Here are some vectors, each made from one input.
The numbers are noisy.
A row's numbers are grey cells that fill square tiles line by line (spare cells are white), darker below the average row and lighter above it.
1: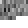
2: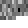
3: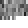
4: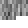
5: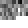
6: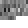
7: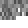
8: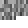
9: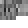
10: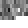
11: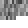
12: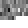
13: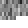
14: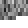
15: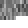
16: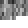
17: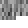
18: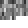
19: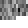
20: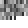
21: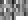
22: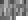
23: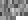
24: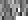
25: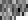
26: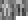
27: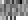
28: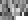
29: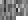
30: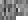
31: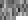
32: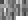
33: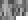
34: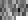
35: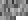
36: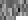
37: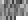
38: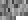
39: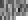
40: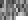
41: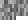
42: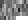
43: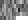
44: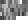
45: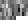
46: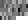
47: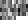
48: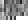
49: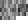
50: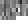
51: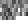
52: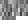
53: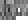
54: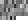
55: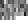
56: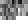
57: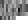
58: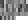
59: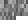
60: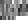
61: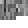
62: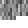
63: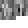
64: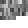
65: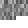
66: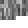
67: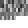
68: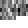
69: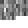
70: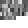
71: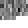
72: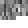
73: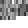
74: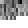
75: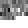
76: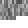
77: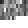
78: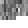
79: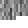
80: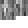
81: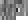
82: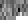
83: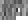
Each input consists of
either a point on a 4-point line and a true/false value, or a point on a 5-point line.
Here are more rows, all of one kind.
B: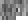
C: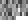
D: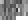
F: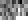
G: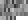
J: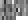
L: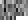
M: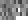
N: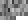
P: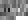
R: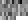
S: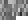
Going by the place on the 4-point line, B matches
D and J.
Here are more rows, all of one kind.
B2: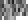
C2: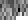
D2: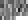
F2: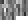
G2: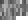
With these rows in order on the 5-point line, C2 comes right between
D2 and G2.
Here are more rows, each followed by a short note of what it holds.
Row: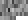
a point on a 4-point line and a true/false value
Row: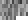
a point on a 4-point line and a true/false value
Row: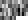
a point on a 5-point line
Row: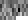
a point on a 5-point line
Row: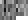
a point on a 4-point line and a true/false value
